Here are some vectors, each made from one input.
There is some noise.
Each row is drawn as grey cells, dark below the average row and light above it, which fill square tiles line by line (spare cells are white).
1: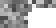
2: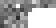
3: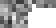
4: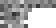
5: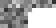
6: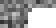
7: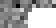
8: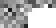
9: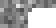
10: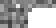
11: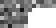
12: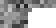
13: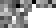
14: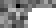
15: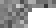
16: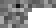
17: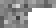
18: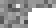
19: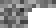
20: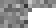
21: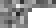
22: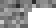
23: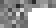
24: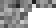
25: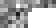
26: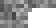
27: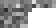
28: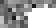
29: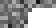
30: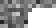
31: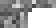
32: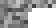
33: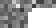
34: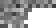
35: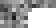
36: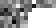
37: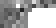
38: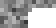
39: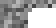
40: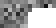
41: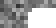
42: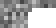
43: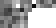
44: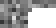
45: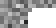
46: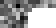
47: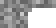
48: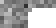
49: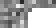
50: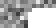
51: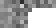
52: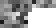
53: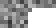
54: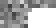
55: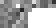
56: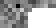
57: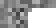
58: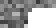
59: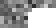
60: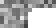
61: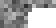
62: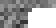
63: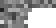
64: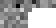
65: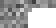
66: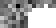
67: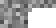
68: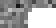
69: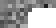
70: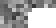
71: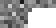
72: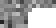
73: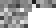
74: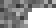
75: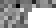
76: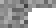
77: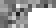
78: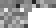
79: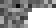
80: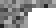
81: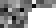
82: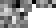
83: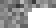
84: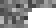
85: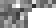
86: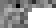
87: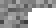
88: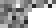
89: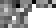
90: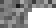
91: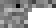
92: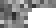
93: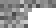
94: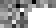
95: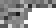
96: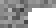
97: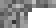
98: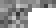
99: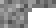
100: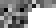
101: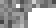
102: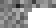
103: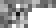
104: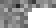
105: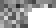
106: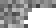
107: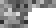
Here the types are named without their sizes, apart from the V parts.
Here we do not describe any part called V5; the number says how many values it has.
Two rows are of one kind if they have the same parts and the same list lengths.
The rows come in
2 kinds.
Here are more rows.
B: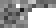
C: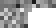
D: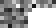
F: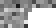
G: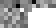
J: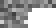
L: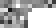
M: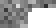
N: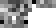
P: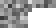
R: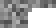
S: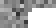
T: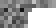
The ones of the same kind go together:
B, D, L, M, N, P, R, S, T
C, F, G, J

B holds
a label, three true/false values and a value of V5.
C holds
a label and a value of V5.
